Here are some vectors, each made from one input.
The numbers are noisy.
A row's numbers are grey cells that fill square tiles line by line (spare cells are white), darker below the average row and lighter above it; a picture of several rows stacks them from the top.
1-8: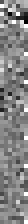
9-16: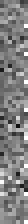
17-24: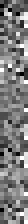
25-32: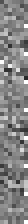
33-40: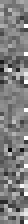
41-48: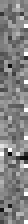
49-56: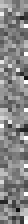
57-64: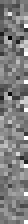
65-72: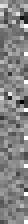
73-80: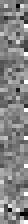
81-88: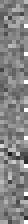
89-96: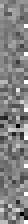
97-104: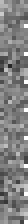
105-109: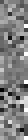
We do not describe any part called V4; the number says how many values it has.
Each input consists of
a point on a 5-point line and a true/false value, together with either a point on a 5-point line, or a value of V4.
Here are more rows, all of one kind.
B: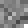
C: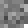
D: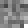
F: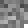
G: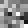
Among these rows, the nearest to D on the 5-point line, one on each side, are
C and F.
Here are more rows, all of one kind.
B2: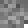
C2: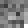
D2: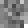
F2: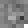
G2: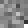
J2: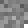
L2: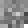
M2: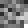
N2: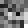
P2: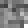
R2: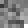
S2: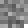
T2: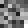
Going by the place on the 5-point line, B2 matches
G2, L2 and M2.
